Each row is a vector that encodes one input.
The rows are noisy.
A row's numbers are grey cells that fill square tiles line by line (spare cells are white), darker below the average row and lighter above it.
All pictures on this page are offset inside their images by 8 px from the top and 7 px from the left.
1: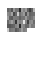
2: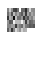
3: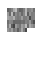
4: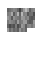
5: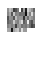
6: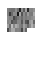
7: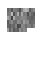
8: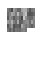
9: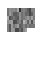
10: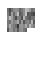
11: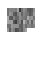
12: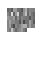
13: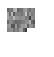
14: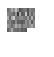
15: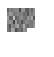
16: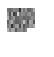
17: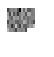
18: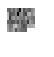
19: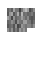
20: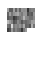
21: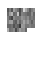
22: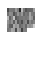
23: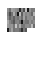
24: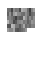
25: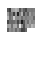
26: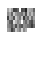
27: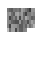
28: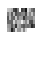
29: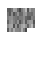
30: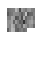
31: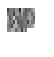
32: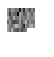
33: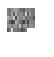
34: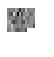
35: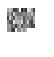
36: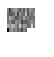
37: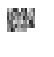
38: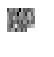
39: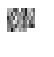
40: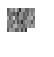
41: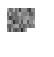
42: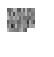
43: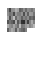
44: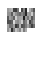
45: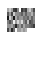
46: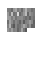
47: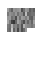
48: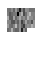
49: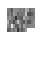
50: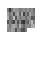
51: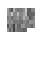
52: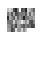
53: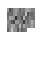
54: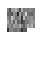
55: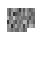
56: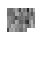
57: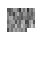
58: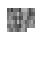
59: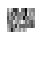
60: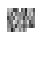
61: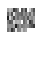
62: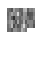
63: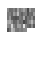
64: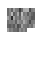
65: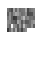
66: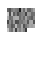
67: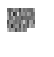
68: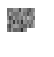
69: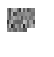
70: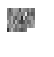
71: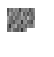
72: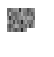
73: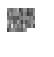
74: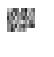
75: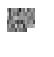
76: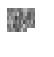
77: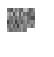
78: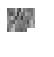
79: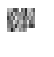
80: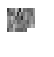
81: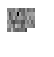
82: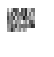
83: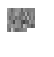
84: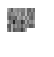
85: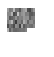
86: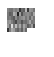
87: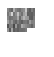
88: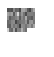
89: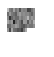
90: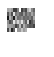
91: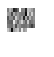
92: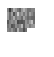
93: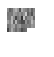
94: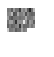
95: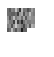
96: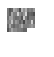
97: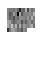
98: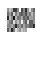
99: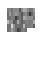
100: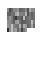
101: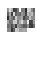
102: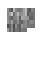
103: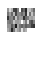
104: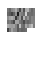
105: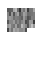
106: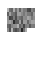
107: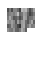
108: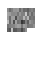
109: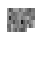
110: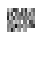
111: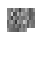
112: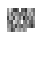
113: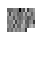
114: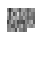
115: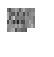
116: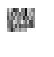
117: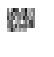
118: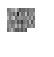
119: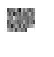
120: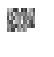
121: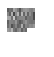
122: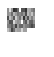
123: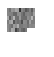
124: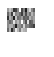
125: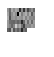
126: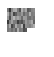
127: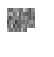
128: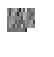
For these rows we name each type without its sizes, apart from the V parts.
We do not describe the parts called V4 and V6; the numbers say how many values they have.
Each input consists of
a value of V4 and a value of V6, together with a list of points on a line.
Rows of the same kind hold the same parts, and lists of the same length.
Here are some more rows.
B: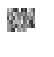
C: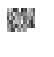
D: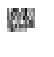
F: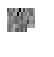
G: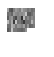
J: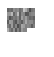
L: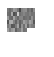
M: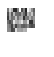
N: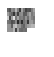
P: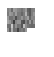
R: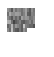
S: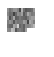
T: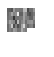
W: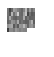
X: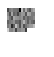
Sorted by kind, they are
B, C, D, M
F, G, N, P, R, S
J, L, T, W, X

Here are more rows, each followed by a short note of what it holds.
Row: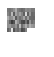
a value of V4 and a value of V6, together with a list of two items
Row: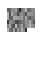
a value of V4 and a value of V6, together with a list of one item
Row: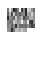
a value of V4 and a value of V6, together with the empty list
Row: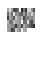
a value of V4 and a value of V6, together with the empty list
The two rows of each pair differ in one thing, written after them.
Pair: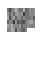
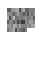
the place on the line in item 2 of the list
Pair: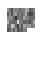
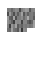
the value of V6
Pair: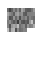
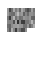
the value of V4
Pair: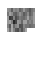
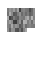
the place on the line in item 2 of the list
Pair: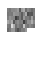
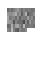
the value of V6
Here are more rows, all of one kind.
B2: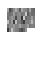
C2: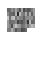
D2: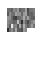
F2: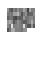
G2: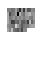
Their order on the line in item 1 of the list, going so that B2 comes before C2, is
D2, F2, B2, C2, G2.
